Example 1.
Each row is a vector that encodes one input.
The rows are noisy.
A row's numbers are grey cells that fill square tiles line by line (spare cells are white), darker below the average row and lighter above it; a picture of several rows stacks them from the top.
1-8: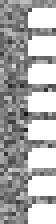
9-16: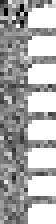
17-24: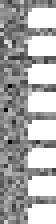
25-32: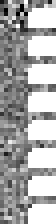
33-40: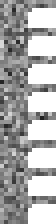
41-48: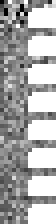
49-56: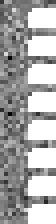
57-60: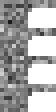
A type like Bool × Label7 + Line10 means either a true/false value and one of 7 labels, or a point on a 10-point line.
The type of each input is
List2(Line7).
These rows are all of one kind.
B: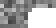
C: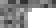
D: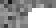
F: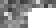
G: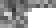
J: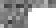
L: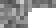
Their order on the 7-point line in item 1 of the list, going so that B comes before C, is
D, B, L, J, C, F, G.
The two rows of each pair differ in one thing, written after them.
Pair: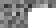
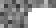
the place on the 7-point line in item 2 of the list
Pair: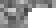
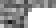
the place on the 7-point line in item 1 of the list
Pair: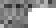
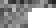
the place on the 7-point line in item 1 of the list
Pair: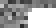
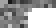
the place on the 7-point line in item 2 of the list
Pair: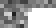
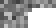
the place on the 7-point line in item 2 of the list
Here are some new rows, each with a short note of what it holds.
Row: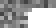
a list of two items
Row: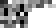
the empty list
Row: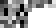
the empty list
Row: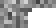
a list of one item
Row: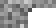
a list of one item
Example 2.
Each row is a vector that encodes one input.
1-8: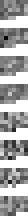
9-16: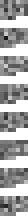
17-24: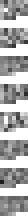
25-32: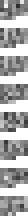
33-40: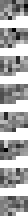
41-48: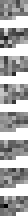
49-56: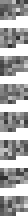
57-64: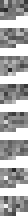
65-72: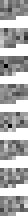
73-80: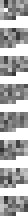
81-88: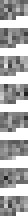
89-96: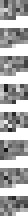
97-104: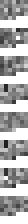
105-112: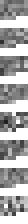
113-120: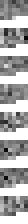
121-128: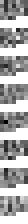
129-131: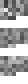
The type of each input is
Bool × Bool × Bool × Line8.
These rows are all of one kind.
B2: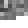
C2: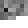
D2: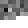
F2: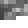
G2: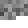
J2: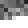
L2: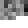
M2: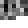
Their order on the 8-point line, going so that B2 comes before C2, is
B2, F2, J2, C2, D2, G2, L2, M2.
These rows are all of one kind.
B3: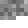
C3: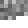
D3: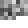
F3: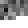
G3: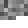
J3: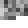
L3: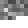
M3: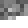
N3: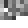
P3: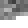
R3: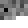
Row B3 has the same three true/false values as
D3, F3 and R3.
